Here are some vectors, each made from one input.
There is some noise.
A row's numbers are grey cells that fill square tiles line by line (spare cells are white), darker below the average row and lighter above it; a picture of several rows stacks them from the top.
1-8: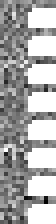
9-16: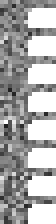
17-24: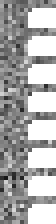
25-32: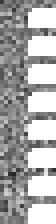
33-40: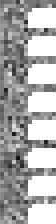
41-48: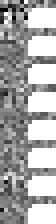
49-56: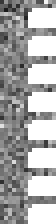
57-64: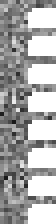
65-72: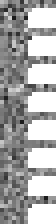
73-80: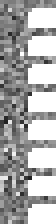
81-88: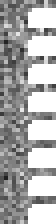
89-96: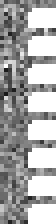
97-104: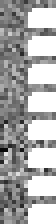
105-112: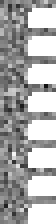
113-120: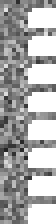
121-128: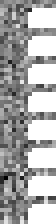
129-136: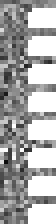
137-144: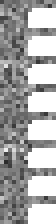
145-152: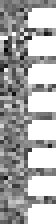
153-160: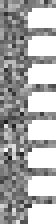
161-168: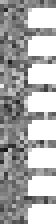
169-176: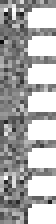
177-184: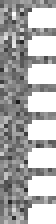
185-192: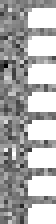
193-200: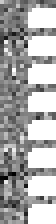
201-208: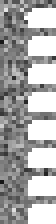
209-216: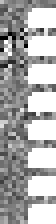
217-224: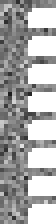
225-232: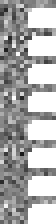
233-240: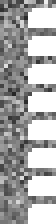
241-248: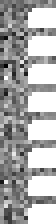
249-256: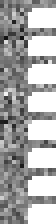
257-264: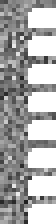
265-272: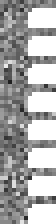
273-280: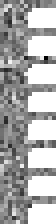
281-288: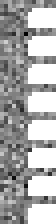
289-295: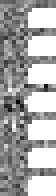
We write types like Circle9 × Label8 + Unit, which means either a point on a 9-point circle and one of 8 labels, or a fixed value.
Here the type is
Circle17 + Tree11 + Unit.
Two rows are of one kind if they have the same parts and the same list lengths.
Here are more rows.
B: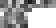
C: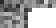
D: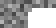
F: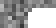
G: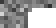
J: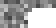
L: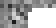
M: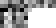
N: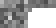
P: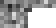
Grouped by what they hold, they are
B
C, G, J, L, P
D, F, M, N

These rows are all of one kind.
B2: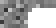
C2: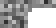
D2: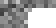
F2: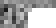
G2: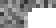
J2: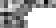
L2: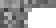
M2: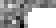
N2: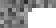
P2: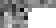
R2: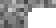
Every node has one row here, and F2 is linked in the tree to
J2.
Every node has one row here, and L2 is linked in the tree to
M2.
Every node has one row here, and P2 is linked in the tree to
C2 and N2.
